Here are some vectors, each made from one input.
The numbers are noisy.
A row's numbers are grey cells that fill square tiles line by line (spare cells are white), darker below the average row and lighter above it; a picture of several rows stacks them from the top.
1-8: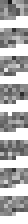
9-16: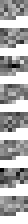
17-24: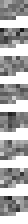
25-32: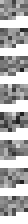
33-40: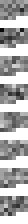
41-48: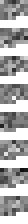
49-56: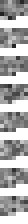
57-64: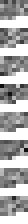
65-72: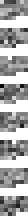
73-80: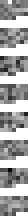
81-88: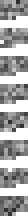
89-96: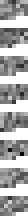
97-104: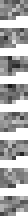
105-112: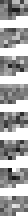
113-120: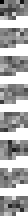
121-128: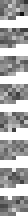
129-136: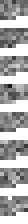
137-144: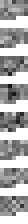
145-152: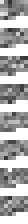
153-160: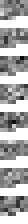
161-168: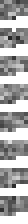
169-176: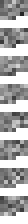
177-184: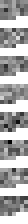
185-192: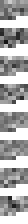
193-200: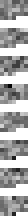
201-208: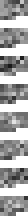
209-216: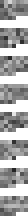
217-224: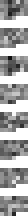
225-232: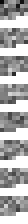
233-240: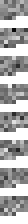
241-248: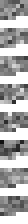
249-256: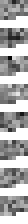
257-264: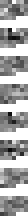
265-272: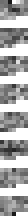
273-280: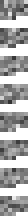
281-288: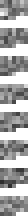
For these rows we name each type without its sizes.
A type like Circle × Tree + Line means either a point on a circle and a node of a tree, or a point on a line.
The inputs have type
Circle × (Circle + Label).
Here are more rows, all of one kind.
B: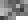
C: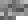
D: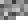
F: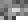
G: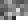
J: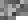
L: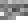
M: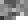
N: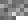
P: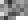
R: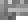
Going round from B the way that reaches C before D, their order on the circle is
B, C, N, G, F, R, D, M, J, P, L.
